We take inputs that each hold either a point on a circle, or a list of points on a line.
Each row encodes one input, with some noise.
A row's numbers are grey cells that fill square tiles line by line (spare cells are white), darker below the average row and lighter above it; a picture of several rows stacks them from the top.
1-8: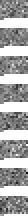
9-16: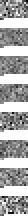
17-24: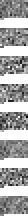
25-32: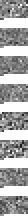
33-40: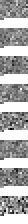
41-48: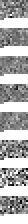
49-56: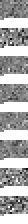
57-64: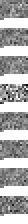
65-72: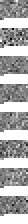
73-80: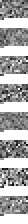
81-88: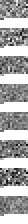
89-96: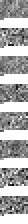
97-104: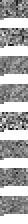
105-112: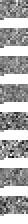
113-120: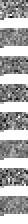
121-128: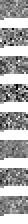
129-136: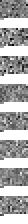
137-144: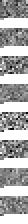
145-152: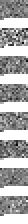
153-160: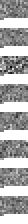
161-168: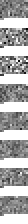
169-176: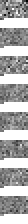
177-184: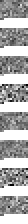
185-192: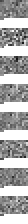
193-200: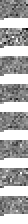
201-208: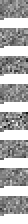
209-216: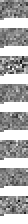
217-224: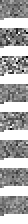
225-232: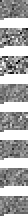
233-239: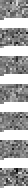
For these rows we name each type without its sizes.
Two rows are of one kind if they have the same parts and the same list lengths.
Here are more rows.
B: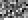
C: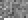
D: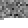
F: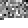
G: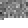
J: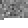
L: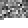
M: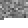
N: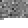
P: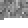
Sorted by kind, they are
B
C, D, J, M, N
F, L
G, P

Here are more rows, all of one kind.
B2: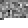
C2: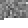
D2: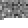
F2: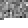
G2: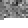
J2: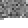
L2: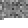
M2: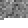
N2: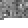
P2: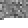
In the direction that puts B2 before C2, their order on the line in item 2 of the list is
J2, N2, D2, G2, L2, M2, P2, B2, F2, C2.
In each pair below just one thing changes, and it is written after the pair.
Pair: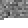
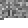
the place on the line in item 2 of the list
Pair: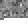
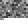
the place on the line in item 1 of the list
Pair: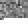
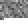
the place on the line in item 2 of the list
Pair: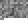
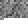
the place on the line in item 1 of the list
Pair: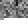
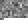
the place on the line in item 1 of the list
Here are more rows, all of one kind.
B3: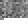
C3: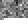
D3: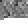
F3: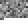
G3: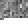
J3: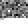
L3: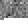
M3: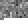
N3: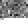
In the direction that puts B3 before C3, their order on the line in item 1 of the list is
J3, N3, F3, B3, L3, D3, G3, M3, C3.
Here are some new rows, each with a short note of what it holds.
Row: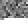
a list of two items
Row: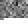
a list of two items
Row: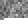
a list of one item
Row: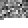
the empty list
